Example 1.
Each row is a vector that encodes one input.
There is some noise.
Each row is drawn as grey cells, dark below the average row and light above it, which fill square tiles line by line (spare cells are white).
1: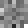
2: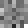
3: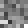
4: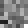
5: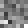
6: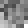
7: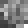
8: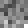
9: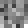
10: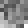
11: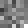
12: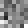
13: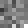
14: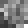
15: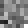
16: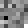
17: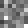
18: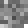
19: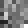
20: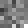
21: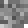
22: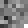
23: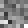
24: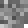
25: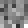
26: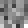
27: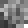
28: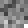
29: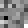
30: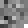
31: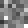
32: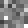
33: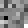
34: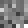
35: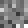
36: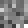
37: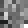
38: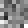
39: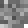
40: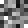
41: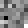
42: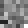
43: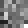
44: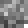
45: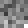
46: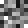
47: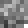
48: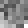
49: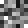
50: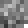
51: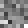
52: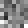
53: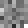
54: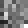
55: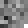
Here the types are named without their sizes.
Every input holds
either a fixed value, or four true/false values.
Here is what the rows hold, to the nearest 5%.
About 5% of them hold a fixed value. The rest hold four true/false values.
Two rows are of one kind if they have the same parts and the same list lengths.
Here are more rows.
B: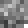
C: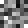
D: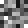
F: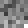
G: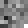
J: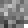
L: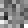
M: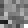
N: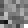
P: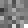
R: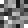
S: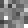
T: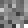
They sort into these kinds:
B, F, G, J, L, M, N, P, S, T
C, D, R

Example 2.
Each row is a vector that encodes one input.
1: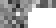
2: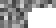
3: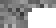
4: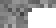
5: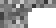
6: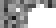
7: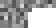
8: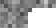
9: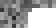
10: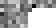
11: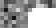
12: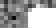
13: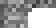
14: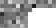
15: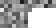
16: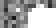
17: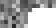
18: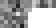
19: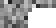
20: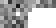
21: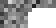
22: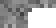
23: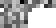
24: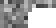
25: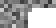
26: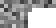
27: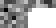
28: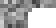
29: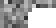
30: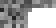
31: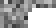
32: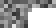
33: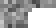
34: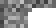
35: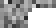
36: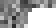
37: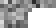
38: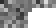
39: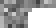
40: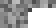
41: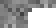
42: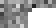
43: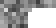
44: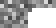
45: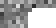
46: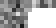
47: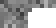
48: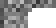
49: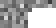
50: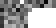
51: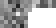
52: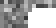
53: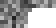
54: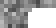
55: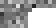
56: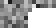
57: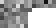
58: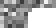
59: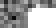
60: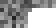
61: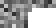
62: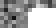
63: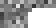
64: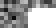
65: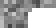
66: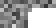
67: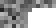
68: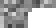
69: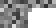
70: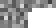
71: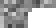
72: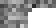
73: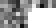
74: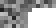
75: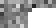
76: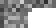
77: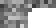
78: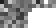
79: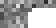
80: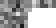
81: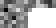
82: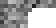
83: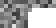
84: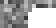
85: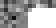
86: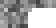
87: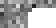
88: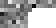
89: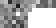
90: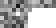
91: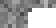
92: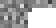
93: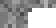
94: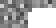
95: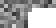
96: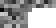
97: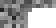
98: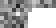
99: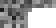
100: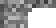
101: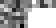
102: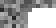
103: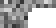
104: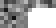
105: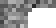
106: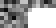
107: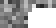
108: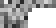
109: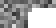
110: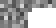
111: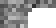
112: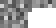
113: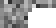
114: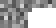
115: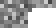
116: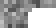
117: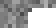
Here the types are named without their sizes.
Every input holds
a node of a tree.
